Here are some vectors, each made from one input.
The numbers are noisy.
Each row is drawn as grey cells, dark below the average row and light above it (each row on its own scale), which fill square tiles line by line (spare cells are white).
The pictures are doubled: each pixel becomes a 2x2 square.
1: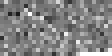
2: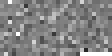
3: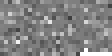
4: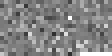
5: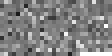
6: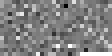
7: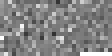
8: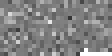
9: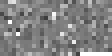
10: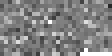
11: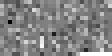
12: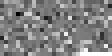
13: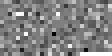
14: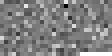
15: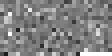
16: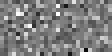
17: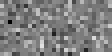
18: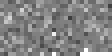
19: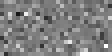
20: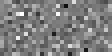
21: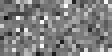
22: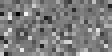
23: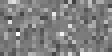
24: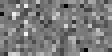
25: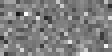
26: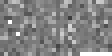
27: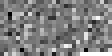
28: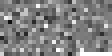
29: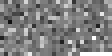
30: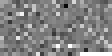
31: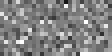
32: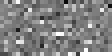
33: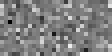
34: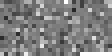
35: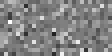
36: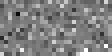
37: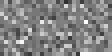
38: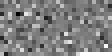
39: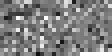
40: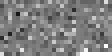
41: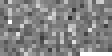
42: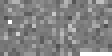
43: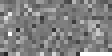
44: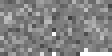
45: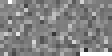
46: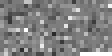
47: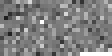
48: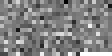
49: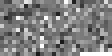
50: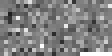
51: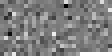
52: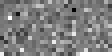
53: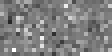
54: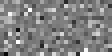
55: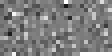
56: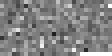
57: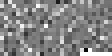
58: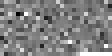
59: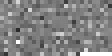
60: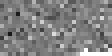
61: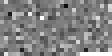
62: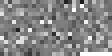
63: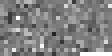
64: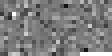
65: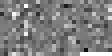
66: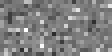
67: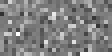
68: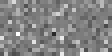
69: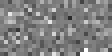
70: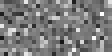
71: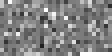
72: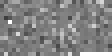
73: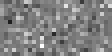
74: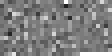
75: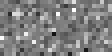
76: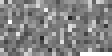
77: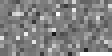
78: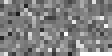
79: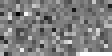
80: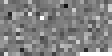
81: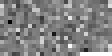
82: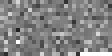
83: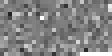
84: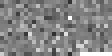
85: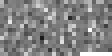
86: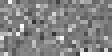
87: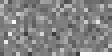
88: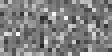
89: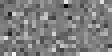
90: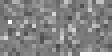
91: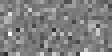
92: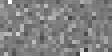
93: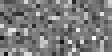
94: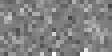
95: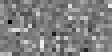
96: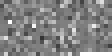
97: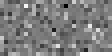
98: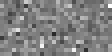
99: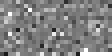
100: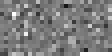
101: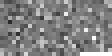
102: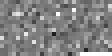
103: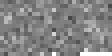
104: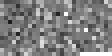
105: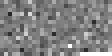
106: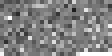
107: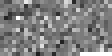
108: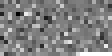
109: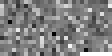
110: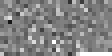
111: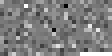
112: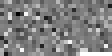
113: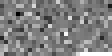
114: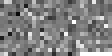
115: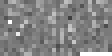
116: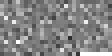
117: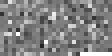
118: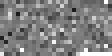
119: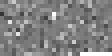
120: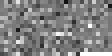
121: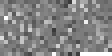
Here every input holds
one of 5 labels and a point on a 5-point line, together with either one of 6 labels, or three true/false values.
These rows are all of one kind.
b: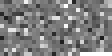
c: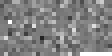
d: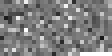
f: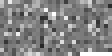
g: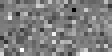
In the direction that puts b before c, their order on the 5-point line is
f, g, b, d, c.
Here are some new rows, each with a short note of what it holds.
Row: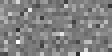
one of 5 labels, a point on a 5-point line and three true/false values
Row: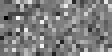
one of 5 labels, a point on a 5-point line and three true/false values
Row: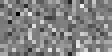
one of 5 labels, one of 6 labels and a point on a 5-point line
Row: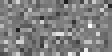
one of 5 labels, a point on a 5-point line and three true/false values
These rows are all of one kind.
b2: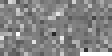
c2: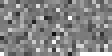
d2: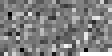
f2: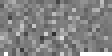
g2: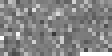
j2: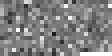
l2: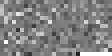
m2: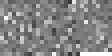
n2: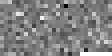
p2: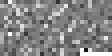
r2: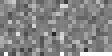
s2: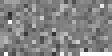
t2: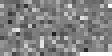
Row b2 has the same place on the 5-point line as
n2 and p2.
